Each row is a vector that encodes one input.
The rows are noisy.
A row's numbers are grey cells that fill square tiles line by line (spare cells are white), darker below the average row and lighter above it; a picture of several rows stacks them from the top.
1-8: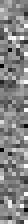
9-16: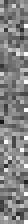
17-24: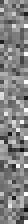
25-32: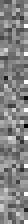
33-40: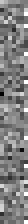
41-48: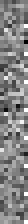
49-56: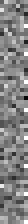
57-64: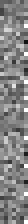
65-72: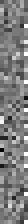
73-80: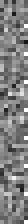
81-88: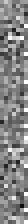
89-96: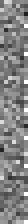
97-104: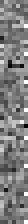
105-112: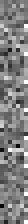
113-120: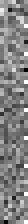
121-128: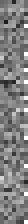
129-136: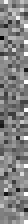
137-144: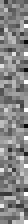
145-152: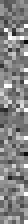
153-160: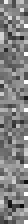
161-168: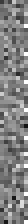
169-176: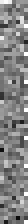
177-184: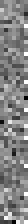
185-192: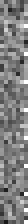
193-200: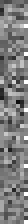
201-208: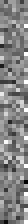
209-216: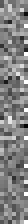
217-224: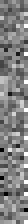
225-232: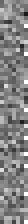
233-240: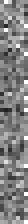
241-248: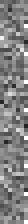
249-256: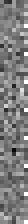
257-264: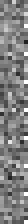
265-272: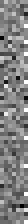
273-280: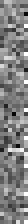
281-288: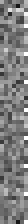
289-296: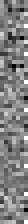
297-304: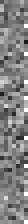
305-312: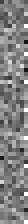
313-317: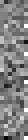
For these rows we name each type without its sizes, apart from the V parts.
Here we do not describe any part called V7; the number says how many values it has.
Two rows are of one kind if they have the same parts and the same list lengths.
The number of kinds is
6.
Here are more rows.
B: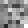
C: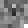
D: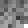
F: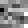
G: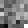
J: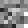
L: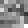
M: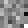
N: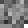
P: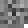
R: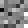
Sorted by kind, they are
B
C, N, P
D
F, J, R
G
L, M

